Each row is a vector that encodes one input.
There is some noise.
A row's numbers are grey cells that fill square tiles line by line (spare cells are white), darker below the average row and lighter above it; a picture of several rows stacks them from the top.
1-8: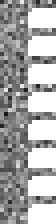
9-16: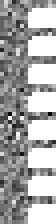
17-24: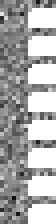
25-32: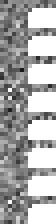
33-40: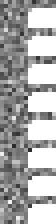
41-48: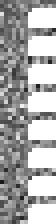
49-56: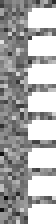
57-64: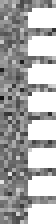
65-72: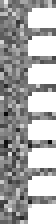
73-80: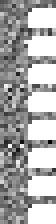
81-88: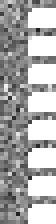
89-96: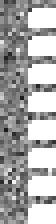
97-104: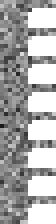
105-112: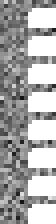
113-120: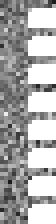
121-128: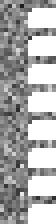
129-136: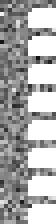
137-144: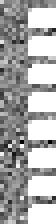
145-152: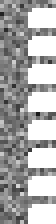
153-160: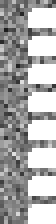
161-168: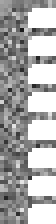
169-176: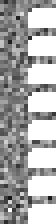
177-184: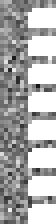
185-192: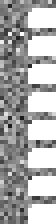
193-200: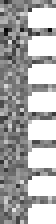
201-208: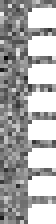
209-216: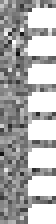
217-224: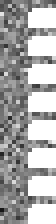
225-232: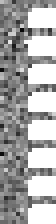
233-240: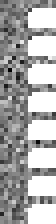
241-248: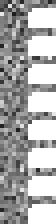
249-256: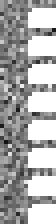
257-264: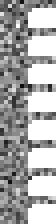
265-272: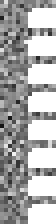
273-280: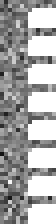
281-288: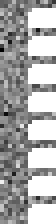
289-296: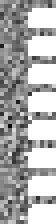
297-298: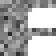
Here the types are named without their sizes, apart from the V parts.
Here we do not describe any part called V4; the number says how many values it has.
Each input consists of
a point on a circle and a value of V4, together with either a point on a circle, or a node of a tree.
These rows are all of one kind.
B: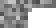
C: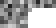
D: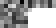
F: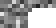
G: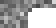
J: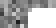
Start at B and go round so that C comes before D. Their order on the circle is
B, C, F, G, D, J.
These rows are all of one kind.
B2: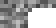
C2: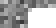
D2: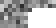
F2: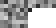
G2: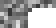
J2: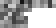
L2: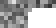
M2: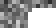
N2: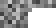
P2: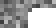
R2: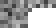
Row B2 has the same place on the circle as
F2, G2, M2 and R2.
